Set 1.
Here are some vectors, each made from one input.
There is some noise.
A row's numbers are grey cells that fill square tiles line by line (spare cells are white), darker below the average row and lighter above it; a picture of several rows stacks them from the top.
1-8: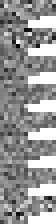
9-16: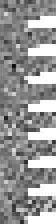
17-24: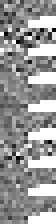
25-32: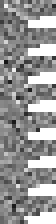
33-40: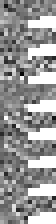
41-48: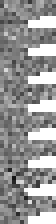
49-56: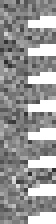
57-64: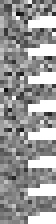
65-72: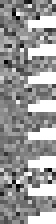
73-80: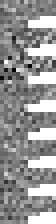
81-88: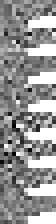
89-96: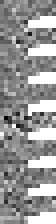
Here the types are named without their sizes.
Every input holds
a list of points on a line.
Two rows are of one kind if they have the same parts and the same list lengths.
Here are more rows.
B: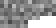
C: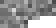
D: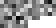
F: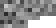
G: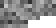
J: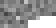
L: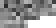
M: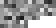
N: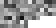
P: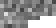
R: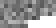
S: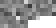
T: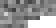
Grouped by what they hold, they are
B, C, F, G, J, S
D, M, N
L, P, R, T

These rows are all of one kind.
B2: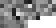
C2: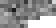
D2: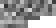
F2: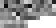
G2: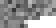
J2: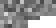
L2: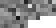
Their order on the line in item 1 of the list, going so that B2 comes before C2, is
G2, F2, D2, J2, B2, L2, C2.
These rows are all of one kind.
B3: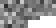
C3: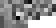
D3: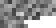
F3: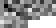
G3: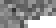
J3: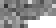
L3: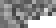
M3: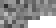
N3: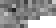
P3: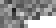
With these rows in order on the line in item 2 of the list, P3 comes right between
C3 and N3.
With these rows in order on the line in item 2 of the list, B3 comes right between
G3 and M3.
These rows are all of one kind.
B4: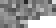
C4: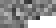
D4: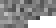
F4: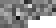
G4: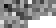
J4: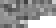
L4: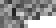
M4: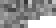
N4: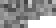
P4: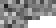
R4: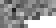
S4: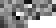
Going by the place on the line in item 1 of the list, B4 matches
G4, J4, M4 and N4.
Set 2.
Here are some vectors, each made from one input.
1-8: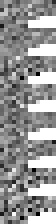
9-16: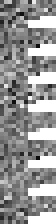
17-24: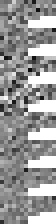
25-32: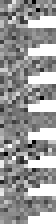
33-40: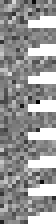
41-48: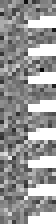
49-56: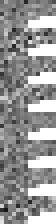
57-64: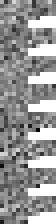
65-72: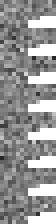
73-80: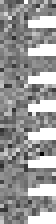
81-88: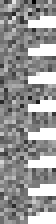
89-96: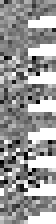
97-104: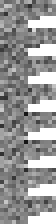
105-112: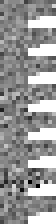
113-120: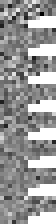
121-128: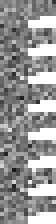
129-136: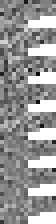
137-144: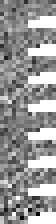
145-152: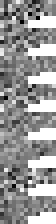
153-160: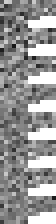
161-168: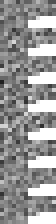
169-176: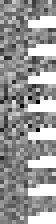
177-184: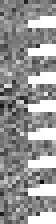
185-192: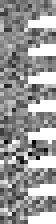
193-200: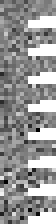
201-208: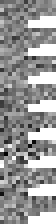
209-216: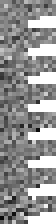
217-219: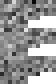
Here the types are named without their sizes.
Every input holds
either a point on a circle, or a point on a line.
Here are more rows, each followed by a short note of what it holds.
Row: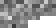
a point on a line
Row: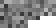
a point on a circle
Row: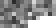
a point on a line
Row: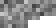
a point on a line
